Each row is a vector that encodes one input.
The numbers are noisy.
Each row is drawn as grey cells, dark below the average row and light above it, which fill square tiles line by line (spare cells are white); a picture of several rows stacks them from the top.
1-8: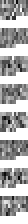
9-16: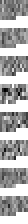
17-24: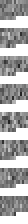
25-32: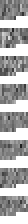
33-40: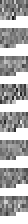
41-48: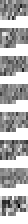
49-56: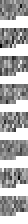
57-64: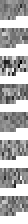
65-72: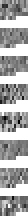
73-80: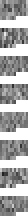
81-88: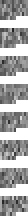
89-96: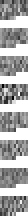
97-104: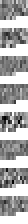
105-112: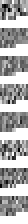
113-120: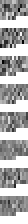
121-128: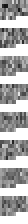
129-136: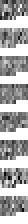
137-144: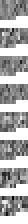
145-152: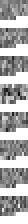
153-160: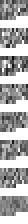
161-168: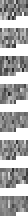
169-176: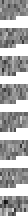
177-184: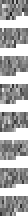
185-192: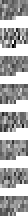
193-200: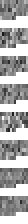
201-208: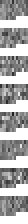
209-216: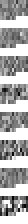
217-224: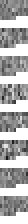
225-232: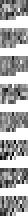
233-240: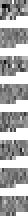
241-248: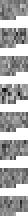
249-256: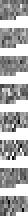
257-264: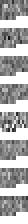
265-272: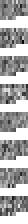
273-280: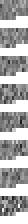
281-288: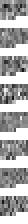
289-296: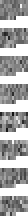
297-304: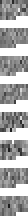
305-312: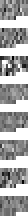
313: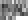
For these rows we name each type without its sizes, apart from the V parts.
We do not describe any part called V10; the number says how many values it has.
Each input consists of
a point on a circle, a label, a true/false value and a value of V10.
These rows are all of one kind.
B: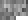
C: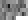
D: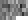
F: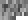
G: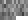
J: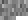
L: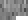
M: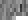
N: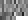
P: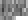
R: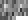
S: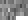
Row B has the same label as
J and L.
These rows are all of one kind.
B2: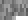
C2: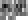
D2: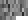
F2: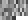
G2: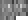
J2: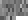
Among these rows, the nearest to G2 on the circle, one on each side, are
F2 and J2.
